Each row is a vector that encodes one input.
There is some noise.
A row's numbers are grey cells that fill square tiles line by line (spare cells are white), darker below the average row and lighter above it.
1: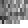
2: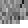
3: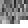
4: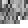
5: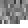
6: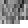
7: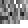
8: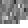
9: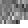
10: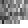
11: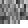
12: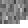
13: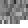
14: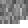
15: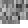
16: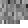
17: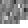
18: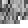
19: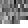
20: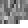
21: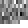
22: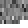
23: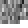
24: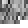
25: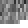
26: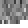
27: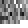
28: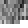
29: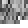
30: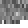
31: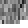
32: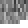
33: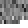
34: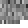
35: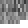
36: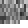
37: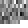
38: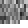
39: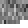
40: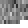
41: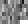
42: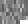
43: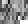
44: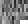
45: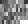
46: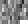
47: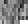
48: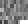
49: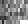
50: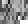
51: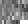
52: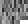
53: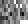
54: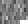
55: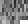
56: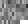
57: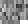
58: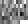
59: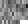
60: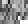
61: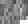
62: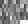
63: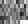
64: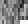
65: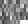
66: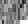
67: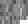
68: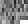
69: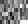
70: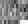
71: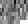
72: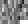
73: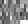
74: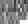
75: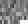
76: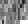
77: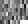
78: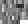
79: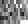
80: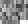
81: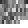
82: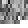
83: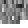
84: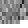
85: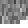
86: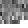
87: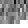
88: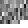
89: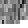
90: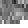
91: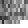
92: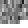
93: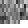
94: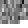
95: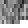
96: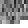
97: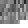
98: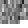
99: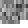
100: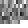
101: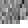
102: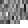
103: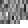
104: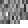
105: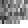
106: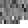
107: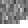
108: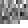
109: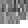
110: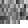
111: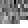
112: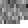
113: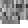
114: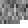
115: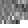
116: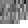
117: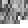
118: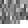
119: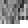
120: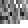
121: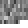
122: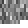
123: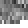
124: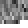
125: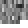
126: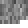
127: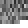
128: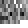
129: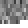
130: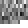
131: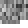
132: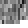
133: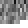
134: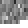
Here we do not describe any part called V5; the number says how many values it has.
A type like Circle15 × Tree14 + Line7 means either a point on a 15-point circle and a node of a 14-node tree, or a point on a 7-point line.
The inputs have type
Bool × V5 + List2(Line6).
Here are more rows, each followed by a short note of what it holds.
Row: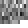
a true/false value and a value of V5
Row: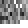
a true/false value and a value of V5
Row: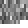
a true/false value and a value of V5
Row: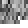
the empty list
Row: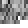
the empty list
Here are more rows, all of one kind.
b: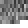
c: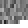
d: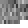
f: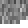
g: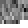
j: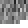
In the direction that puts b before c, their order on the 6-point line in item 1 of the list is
b, j, f, c, g, d.
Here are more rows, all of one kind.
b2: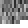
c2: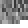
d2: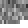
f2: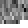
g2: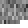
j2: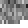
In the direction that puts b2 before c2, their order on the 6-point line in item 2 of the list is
f2, g2, d2, j2, b2, c2.
